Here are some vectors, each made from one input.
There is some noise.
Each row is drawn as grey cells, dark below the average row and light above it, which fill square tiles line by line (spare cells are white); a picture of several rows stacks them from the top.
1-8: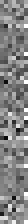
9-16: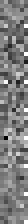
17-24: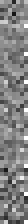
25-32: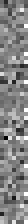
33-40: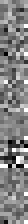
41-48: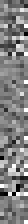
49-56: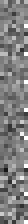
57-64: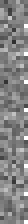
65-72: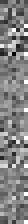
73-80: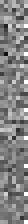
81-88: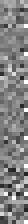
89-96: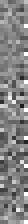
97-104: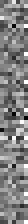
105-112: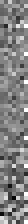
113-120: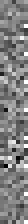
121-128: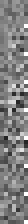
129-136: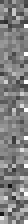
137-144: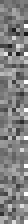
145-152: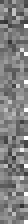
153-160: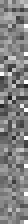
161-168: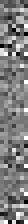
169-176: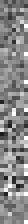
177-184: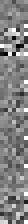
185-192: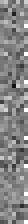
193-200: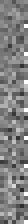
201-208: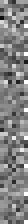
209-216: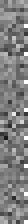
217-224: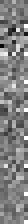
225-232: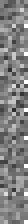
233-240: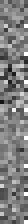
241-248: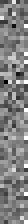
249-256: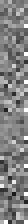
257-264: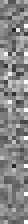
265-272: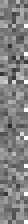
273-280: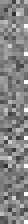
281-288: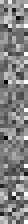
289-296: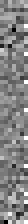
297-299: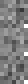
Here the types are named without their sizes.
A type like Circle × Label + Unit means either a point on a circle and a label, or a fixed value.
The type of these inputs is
Label × (Line × Line + Unit).
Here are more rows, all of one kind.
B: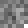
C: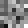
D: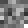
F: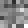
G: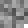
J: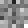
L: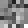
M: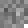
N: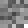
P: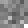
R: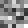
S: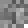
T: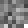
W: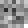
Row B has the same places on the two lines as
M, T and W.
